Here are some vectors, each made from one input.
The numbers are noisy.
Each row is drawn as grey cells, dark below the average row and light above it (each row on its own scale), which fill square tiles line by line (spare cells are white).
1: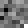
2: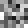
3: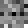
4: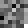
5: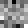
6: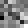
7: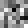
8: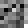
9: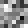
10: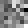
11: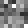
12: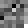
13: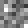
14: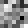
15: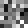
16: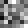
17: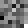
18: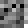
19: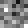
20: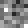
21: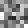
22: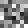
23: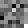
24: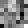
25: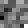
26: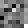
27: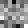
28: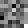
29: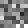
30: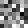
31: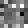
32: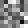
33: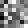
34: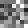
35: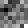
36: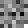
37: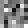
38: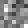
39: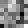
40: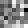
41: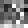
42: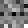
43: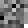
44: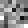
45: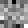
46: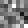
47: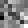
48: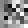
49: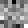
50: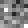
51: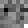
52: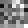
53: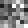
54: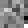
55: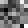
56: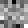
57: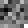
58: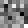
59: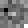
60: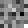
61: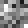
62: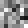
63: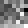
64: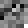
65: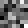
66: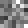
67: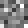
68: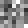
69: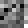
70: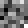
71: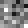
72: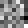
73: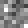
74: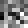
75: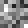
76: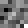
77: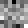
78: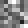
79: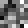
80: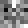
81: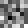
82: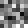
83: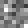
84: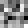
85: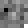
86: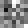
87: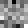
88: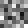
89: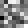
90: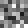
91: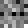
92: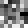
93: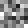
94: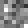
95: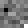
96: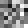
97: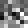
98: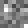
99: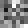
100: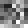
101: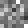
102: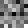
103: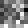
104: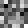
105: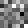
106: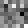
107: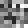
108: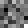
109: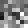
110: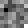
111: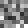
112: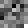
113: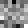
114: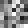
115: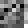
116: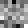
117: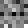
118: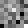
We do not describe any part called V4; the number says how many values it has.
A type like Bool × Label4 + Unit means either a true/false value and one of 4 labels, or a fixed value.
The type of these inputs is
List2(Line5 × V4).
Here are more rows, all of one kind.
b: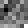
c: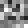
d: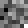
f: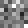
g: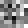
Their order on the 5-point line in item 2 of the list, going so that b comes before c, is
b, c, d, f, g.
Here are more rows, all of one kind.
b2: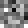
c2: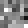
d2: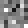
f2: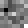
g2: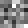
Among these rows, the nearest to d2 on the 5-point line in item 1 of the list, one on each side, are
b2 and c2.
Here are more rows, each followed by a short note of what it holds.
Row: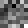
a list of two items
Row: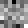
the empty list
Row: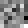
a list of two items
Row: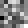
a list of one item
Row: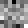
the empty list
